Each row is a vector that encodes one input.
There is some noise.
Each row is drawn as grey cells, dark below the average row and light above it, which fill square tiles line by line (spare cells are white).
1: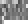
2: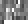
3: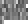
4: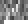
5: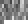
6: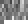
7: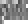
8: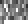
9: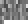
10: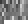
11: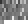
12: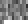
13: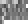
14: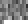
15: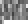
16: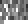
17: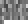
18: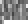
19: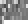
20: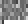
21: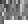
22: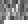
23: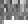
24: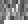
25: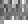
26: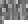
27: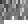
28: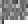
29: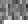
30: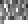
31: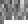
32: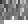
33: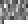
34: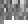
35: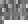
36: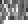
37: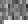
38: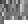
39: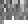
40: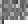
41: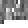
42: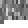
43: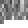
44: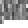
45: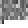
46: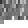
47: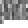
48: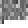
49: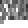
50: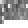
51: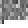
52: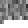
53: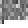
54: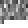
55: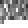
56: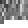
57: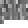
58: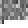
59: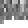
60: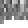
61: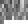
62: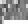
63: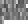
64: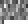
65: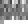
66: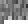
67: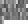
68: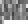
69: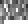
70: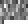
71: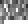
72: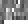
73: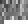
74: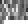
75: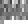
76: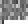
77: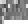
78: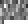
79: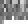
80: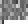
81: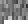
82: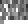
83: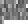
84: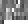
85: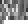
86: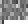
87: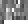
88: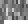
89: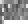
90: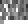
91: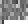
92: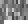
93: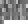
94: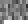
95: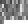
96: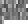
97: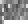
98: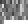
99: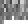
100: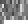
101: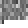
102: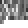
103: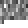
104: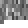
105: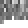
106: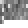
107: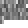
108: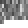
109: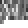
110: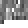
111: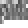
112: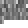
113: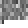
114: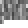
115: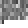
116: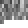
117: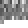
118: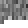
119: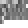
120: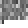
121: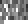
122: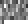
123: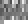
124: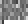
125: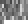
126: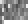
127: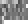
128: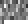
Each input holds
either a point on a 6-point circle and a true/false value, or a point on a 10-point circle.
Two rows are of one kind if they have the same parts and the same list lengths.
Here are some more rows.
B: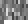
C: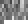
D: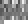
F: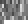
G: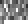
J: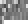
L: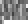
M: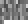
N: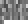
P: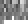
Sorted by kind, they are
B, G
C, D, F, J, L, M, N, P

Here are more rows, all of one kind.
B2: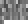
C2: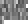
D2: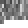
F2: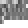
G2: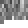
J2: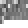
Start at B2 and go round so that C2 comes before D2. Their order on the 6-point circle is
B2, C2, F2, J2, G2, D2.
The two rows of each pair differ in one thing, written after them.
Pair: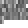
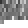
the true/false value
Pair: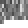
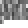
the true/false value
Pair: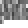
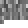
the place on the 6-point circle
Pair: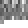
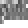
the true/false value
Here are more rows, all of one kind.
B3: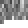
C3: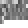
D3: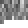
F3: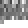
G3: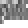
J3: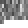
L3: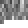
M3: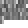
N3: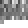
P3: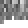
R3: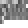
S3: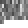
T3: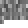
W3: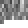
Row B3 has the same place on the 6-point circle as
D3, L3 and W3.
